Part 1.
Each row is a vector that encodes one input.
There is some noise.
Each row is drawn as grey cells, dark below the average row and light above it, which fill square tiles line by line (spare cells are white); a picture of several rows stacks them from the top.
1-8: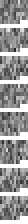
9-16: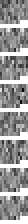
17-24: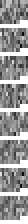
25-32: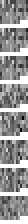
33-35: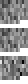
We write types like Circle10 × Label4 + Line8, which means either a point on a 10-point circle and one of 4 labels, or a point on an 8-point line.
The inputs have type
Line7.
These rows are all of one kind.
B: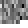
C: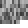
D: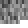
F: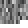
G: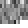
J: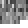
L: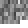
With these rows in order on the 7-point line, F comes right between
B and D.
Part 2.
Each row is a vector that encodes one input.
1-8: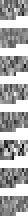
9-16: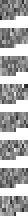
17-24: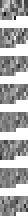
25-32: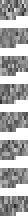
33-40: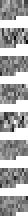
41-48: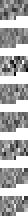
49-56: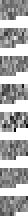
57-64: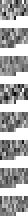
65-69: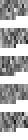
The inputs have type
Bool × Bool × Bool × Bool.
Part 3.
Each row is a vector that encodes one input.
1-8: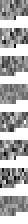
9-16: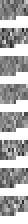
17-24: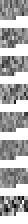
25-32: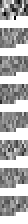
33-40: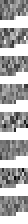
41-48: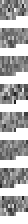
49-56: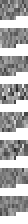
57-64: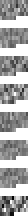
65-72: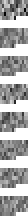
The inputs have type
Bool × Bool × Bool × Bool.
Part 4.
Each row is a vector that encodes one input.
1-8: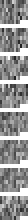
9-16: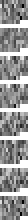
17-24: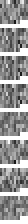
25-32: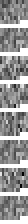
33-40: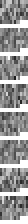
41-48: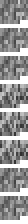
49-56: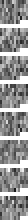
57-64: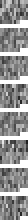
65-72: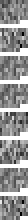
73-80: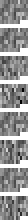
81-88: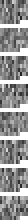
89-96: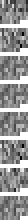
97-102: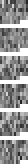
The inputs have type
Line7.
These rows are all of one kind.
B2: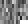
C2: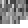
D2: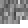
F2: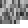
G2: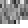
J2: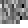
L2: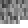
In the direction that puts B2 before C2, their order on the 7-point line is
J2, B2, L2, D2, C2, G2, F2.
